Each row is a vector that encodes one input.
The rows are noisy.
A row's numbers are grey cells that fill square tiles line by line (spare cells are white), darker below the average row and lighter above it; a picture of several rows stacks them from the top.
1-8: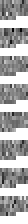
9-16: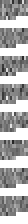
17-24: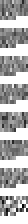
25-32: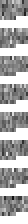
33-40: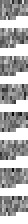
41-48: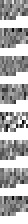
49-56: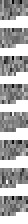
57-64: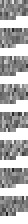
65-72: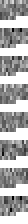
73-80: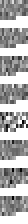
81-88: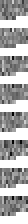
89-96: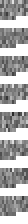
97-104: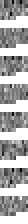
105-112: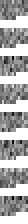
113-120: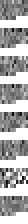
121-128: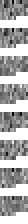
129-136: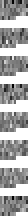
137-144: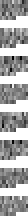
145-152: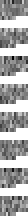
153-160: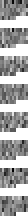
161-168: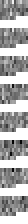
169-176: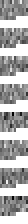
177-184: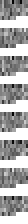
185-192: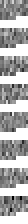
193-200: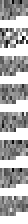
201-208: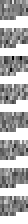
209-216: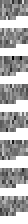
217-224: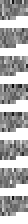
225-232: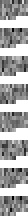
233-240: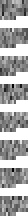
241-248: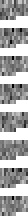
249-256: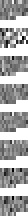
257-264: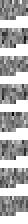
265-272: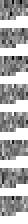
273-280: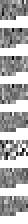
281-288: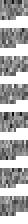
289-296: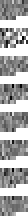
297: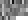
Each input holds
a list of up to two points on a 9-point line.
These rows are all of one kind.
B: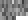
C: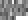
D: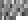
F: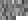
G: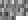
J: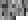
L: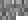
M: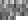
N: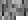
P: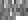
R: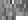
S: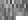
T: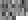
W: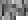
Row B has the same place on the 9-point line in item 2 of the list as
C, G, J and T.
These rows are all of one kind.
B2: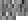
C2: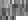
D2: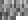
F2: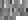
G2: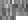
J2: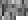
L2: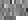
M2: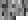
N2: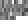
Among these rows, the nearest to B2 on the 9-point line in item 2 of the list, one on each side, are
L2 and N2.
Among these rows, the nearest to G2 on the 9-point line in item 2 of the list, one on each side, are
C2 and J2.
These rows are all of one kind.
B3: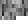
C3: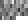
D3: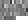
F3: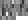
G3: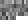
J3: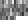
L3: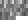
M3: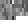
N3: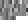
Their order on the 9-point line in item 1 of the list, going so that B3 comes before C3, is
B3, F3, G3, M3, D3, N3, J3, L3, C3.
